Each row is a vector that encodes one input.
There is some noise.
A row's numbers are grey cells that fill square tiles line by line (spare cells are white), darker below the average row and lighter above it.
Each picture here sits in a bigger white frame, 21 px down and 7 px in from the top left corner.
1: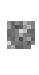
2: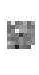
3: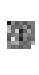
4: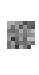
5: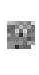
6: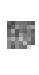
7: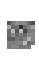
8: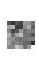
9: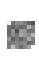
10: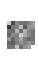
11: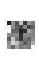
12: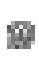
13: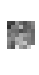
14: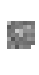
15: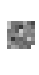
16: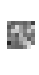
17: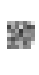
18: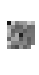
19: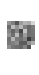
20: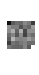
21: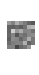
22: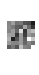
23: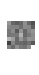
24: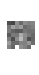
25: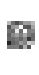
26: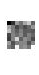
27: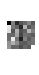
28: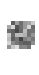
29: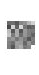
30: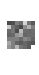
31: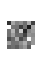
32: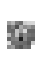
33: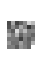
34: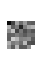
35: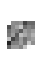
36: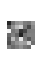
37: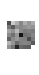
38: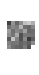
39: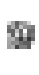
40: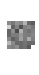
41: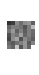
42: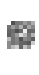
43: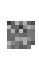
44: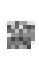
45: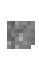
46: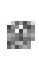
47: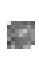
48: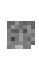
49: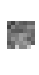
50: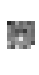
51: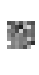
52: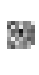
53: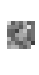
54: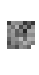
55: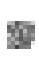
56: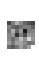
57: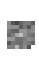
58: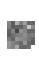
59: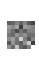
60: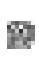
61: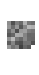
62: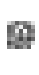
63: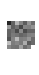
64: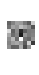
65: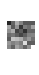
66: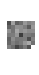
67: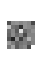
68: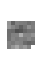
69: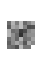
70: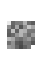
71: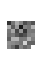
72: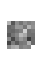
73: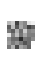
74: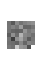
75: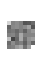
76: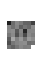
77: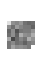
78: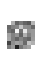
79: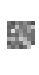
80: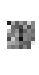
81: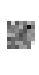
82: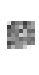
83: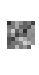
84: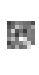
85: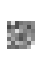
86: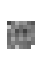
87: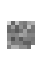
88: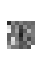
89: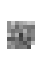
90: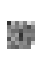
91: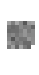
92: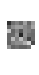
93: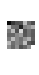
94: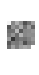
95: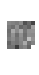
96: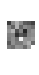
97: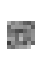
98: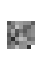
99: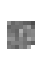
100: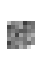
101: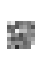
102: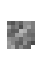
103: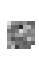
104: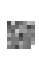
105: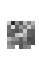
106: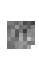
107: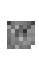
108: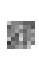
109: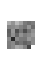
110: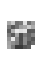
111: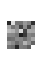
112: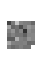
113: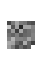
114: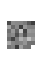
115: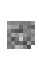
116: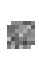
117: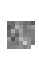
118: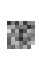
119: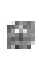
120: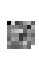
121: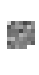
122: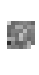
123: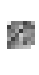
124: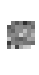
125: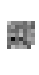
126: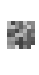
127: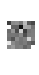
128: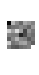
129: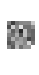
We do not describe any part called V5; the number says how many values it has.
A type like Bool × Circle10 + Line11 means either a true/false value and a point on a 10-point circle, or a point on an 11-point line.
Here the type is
List2(Bool × V5).
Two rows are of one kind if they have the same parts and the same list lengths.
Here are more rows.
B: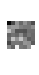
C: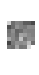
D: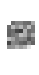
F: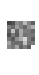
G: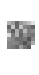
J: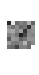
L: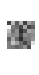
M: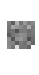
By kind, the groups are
B, C, D, F, M
G, J
L

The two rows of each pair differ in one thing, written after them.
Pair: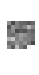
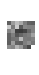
the value of V5 in item 1 of the list
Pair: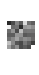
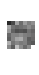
the true/false value in item 2 of the list
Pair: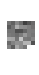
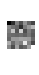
the value of V5 in item 1 of the list
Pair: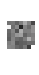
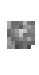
the true/false value in item 1 of the list
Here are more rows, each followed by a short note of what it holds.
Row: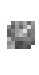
a list of two items
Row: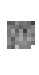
a list of two items
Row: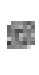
a list of two items
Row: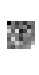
the empty list
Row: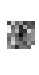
the empty list
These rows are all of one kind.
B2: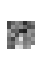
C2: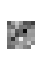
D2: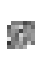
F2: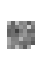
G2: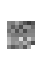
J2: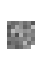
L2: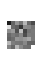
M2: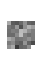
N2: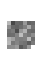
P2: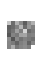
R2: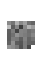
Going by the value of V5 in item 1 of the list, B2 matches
J2, M2 and N2.
